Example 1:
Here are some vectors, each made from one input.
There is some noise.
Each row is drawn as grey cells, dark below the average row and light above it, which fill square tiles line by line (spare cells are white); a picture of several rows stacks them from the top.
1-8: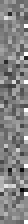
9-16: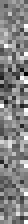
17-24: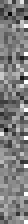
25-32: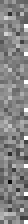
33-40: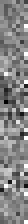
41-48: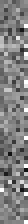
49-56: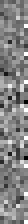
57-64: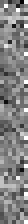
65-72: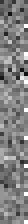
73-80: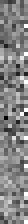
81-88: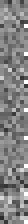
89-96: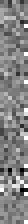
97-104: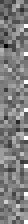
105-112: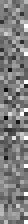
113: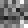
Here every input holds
a point on an 8-point line and a true/false value.
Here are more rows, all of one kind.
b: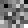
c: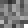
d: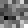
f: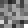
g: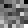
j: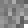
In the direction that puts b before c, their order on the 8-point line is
d, j, b, f, c, g.
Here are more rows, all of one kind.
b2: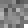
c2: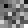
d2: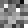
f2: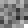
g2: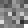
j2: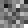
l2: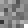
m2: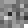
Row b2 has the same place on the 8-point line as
d2 and l2.
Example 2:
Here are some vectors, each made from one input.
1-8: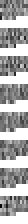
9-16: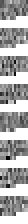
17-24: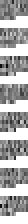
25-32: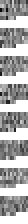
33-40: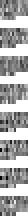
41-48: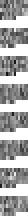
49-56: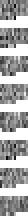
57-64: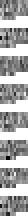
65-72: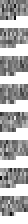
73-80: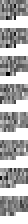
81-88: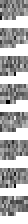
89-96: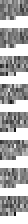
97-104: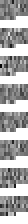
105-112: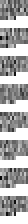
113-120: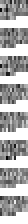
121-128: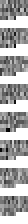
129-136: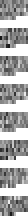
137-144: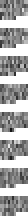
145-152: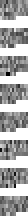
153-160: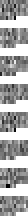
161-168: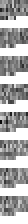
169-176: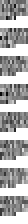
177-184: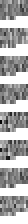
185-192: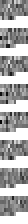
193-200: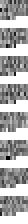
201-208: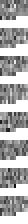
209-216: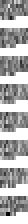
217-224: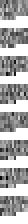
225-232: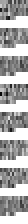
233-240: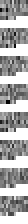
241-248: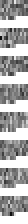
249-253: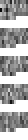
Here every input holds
either a point on a 10-point circle, or a point on a 19-point line.
